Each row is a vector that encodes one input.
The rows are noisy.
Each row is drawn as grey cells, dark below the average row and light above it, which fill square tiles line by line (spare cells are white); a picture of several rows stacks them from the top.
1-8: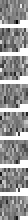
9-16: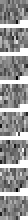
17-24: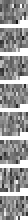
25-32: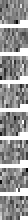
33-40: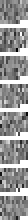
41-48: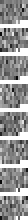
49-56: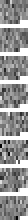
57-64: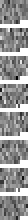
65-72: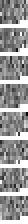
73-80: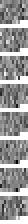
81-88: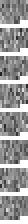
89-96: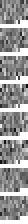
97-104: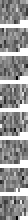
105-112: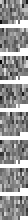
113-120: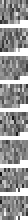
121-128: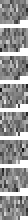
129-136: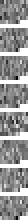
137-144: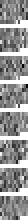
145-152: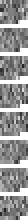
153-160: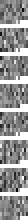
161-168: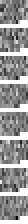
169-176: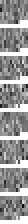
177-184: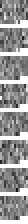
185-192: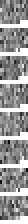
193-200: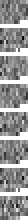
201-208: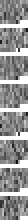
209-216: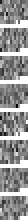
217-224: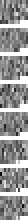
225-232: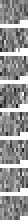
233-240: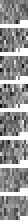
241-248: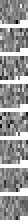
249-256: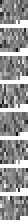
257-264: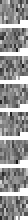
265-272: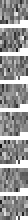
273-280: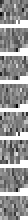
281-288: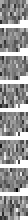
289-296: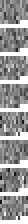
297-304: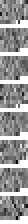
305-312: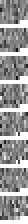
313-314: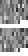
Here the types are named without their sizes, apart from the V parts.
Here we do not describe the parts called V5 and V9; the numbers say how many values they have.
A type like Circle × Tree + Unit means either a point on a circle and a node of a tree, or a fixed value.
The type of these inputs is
((Circle + Unit) × V5 + Line) × (Tree + V9).
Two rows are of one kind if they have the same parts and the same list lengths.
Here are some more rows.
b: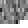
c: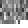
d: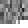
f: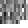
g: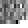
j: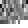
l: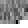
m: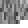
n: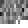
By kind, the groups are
b, m
c
d, n
f, g
j
l

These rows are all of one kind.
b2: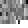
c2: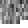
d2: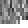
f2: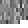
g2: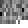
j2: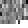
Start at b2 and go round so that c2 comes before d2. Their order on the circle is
b2, c2, j2, d2, g2, f2.
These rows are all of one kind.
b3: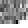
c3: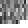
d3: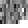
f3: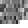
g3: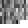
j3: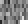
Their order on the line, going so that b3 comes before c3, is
b3, f3, j3, c3, d3, g3.
